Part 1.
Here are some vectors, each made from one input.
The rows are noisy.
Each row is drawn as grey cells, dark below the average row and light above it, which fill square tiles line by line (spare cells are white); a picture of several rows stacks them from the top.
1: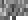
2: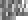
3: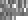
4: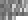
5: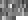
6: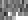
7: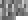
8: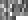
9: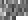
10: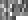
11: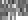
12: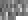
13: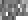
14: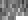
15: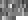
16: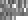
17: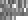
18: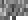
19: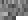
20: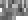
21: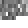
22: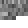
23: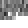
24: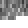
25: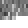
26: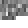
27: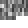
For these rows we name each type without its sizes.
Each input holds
a point on each of two lines.
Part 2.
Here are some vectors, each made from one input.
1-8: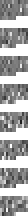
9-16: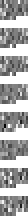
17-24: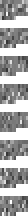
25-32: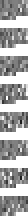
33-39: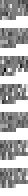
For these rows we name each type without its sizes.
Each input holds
a point on each of two lines.
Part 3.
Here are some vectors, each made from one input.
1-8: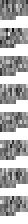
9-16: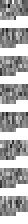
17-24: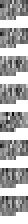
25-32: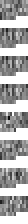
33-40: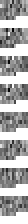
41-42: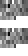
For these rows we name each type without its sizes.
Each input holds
three true/false values.
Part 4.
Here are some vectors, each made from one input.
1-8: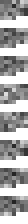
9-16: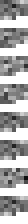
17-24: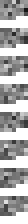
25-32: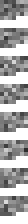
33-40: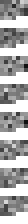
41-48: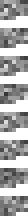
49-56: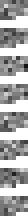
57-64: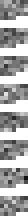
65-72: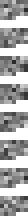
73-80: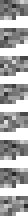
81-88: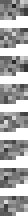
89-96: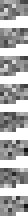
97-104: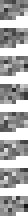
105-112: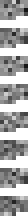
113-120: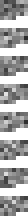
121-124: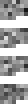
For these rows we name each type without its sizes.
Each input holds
a point on a circle.
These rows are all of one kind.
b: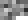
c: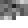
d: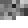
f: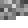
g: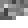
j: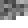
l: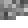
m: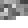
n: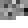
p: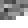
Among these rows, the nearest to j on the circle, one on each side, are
c and p.
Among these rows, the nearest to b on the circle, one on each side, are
m and n.
